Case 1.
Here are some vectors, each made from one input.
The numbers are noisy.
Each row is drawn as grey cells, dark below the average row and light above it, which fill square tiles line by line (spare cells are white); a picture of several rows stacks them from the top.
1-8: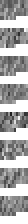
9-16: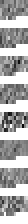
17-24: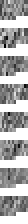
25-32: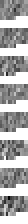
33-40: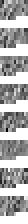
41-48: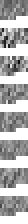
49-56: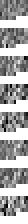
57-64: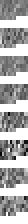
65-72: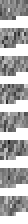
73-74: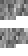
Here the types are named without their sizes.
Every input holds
either a node of a tree, or three true/false values.
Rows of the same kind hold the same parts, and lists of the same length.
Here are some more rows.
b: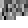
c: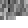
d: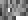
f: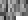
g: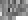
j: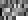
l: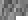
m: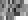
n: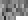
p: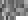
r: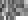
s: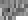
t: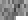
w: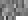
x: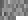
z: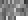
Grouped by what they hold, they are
b, c, g, l, n, s, z
d, f, j, m, p, r, t, w, x

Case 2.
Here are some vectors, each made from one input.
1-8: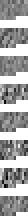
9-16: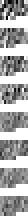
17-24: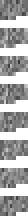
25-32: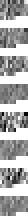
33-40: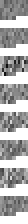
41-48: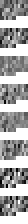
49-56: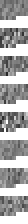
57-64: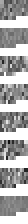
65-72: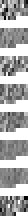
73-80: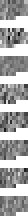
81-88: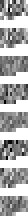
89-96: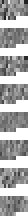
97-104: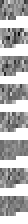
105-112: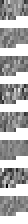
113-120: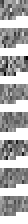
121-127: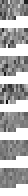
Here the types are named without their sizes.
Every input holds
a node of a tree, together with either a fixed value, or four true/false values.
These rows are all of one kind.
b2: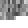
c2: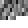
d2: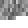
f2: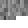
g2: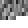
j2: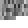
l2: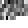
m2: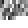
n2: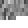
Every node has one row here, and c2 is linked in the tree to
n2.
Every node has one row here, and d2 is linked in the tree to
b2, g2, l2 and n2.
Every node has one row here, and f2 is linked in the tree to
l2.
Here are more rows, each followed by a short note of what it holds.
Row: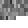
a node of a tree
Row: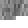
a node of a tree and four true/false values
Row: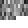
a node of a tree and four true/false values
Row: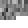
a node of a tree
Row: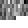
a node of a tree and four true/false values
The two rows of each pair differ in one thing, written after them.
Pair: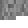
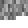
the node of the tree
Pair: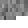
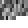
the node of the tree
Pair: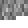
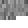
one of the four true/false values
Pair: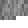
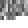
one of the four true/false values
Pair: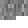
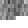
the node of the tree
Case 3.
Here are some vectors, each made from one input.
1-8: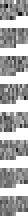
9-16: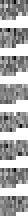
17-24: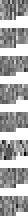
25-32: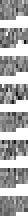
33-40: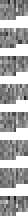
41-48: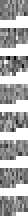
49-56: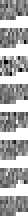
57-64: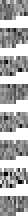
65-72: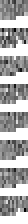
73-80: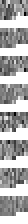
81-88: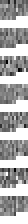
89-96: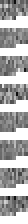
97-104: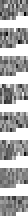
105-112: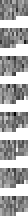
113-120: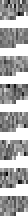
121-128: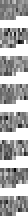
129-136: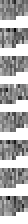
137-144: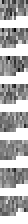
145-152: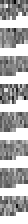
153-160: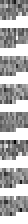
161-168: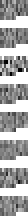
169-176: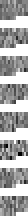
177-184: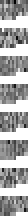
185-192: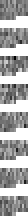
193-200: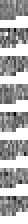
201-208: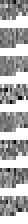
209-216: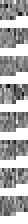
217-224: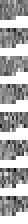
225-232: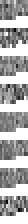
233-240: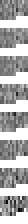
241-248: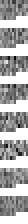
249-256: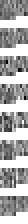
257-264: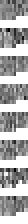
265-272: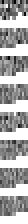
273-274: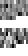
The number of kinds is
2.
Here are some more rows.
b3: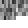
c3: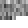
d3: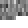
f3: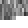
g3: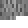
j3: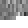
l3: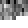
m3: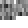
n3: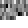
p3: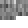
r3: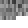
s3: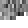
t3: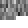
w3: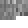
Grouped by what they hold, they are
b3, l3, r3, s3
c3, d3, f3, g3, j3, m3, n3, p3, t3, w3

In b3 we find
one of 5 labels.
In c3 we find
a point on an 8-point line.
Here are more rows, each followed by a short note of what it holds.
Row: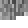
one of 5 labels
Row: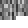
a point on an 8-point line
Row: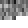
one of 5 labels
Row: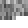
a point on an 8-point line
